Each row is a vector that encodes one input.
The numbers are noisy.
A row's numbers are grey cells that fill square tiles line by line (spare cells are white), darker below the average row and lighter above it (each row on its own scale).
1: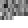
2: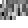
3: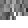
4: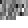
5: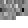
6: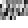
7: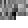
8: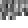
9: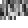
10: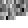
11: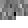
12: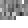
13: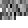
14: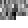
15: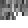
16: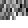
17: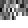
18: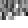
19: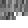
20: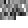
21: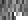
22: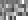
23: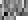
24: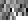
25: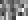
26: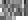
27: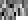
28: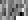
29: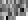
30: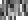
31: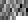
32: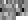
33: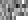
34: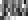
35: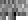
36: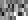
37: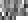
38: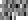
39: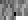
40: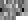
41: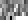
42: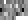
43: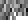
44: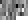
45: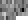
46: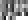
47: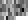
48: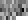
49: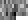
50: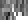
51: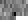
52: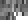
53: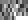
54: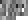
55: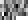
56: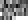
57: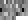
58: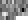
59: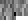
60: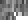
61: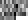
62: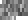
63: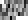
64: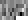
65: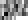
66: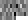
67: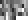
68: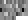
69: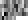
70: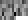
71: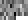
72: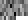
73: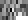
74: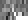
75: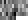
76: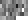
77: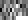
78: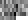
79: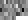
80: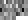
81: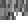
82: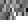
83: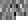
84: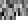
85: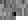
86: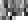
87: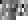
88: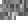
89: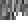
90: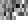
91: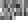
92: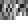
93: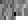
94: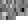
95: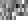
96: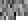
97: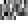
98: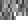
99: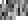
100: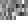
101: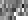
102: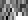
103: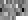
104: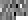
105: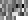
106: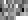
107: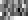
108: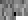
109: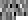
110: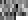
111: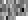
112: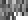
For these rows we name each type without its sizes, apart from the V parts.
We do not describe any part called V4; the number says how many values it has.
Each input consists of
a point on a line, together with either a point on a line, or a list of values of V4.
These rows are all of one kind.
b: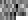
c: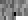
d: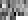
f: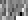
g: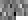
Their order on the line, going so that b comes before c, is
f, b, g, c, d.
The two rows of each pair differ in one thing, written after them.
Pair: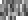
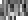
the value of V4 in item 2 of the list
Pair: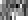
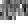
the place on the line
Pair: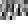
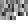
the value of V4 in item 1 of the list
